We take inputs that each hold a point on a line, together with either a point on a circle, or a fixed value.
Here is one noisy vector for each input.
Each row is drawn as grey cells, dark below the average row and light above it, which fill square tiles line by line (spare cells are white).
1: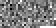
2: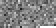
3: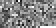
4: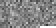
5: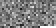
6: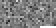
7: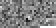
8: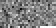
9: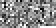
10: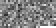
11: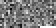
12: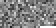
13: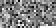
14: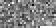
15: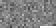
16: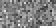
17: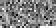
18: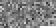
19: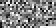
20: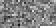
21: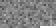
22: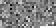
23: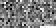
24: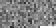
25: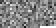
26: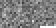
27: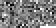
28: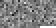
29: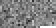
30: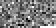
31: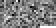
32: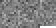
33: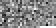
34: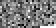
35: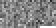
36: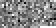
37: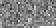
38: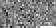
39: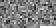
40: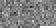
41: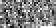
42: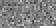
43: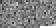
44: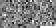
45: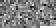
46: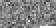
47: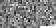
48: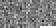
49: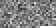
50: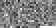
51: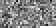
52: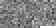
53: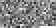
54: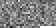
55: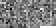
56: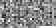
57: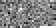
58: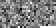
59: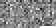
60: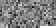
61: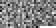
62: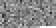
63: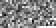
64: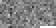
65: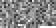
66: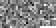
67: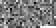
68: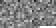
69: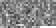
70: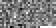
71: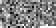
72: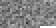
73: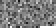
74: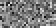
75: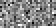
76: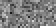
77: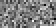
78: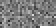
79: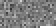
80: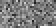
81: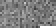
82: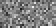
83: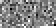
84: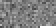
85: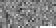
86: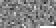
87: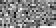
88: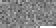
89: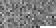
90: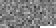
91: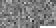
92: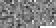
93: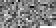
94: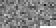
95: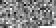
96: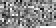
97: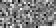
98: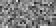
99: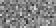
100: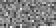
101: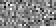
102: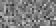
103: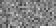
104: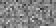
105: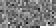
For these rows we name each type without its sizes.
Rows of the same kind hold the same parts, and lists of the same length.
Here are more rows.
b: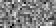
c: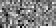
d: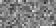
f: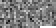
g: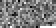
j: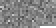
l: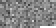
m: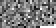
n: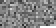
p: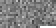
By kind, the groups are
b, c, d, f, j, l, n
g, m, p

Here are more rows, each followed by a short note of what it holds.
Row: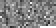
a point on a line
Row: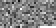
a point on a circle and a point on a line
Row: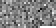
a point on a line
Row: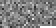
a point on a line
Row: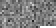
a point on a line
